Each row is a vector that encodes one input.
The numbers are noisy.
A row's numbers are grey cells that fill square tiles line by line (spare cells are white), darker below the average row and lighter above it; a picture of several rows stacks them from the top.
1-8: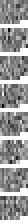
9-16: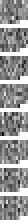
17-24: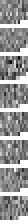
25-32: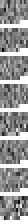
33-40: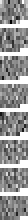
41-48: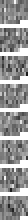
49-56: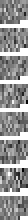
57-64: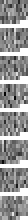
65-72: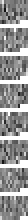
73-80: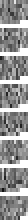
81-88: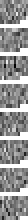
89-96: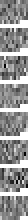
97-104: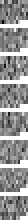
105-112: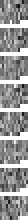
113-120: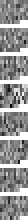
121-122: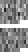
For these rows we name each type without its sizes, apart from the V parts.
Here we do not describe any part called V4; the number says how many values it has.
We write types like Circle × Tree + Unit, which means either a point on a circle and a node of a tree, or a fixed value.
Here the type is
(Bool × Bool × Bool + V4) × Line + List(Circle).
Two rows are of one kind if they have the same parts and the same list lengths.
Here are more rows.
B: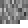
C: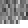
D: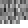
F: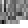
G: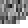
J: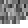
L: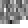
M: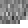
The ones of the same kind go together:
B, M
C, D
F
G, J
L

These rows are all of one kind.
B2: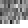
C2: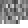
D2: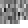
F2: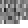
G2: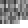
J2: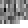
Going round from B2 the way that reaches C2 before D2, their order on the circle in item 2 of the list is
B2, G2, C2, F2, J2, D2.
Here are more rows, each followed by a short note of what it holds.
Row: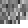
a point on a line and three true/false values
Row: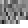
a list of one item
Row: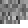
a point on a line and three true/false values
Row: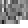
a list of one item
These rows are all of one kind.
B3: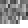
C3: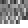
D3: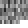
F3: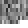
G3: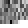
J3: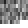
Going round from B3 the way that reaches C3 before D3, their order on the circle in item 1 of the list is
B3, F3, G3, C3, D3, J3.
